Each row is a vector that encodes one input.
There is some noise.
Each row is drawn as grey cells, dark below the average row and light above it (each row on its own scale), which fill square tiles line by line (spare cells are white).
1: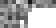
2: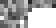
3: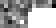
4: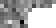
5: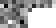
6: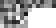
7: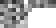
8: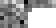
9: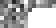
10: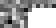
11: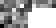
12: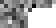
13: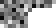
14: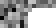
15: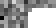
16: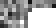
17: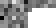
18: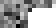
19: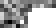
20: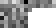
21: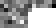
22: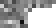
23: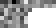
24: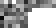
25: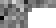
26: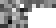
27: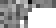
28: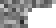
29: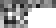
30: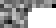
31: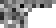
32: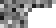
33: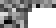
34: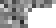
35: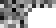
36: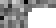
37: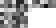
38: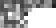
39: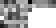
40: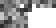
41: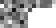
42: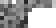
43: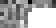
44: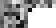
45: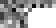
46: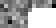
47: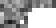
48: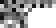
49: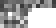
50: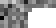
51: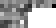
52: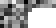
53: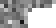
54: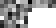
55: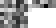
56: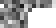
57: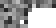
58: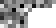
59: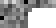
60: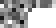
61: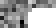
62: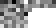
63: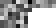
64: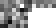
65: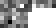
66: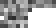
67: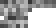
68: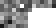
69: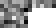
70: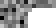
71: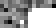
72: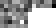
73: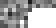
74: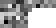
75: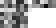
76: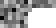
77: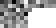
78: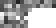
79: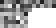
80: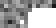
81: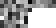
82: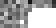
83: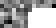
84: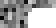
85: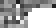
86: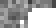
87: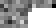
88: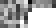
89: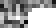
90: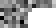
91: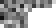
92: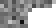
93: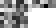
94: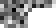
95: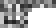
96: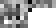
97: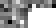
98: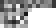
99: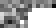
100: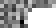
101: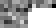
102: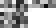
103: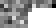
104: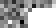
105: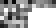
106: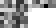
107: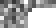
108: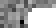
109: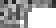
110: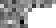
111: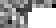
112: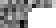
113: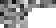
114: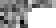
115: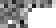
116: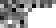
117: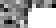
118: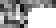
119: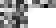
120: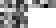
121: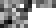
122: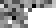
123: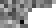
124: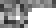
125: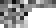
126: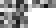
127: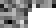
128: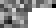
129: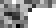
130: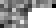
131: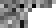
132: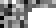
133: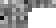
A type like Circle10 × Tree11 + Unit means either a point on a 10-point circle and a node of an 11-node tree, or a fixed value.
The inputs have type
Bool × Bool × Bool × Label6 × Label6 + Unit.
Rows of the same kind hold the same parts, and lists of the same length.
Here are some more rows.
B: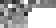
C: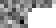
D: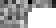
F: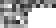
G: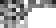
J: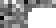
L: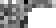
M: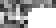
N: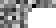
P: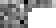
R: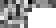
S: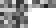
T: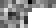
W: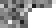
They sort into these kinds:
B, C, D, F, G, J, L, M, N, P, R, T, W
S

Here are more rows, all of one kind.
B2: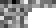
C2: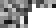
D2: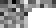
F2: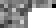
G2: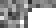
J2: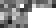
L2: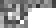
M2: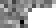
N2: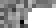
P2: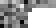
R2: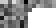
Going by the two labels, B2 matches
J2, M2, N2 and P2.
